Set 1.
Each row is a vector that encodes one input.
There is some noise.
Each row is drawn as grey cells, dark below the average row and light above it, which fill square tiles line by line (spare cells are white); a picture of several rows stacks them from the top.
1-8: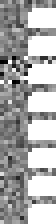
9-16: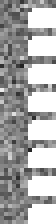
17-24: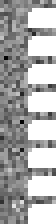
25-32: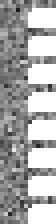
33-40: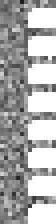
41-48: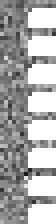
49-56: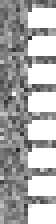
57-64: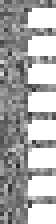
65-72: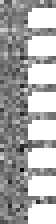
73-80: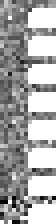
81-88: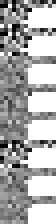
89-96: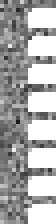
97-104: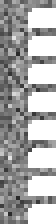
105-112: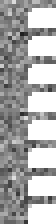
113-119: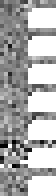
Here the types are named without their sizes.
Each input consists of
either a fixed value, or a label and a true/false value.
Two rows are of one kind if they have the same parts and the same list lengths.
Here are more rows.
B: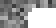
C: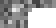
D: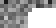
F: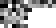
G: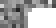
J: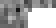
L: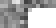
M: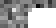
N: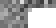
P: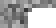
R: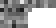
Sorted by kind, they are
B, C, D, G, J, L, M, N, P, R
F

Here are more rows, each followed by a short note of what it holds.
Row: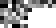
a fixed value
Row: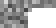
a label and a true/false value
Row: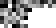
a fixed value
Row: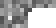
a label and a true/false value
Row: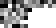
a fixed value
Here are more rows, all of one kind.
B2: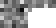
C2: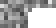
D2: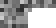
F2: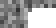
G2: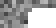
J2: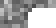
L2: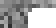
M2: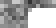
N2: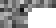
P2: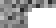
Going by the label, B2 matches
C2, D2 and N2.
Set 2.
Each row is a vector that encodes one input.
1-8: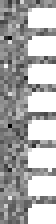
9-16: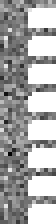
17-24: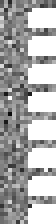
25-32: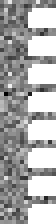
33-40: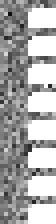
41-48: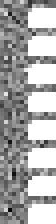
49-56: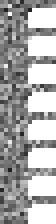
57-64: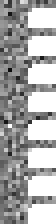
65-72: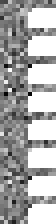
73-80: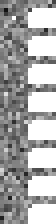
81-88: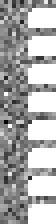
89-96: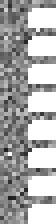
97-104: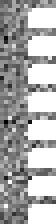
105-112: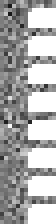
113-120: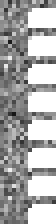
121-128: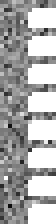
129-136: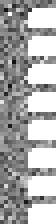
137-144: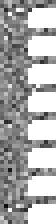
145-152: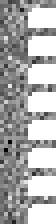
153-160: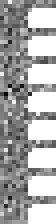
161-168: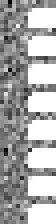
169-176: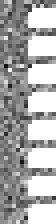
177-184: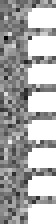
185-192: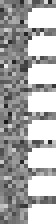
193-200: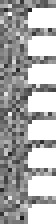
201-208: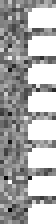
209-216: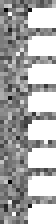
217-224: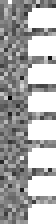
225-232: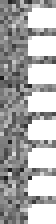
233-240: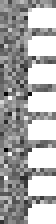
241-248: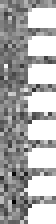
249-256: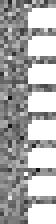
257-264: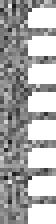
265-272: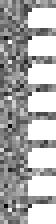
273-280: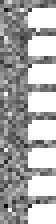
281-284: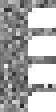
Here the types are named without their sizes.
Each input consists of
a label and a point on a line.
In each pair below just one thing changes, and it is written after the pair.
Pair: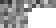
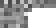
the label
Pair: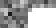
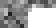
the place on the line
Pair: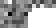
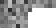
the label
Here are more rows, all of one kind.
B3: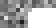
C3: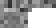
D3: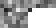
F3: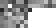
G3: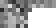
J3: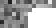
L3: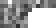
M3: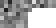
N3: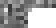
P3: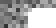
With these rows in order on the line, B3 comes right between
D3 and N3.
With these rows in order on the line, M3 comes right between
C3 and P3.
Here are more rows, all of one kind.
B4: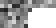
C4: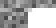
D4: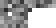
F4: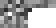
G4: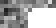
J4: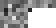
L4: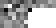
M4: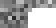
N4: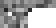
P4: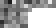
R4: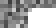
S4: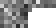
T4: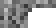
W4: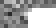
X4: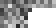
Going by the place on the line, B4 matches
D4, F4, S4 and X4.
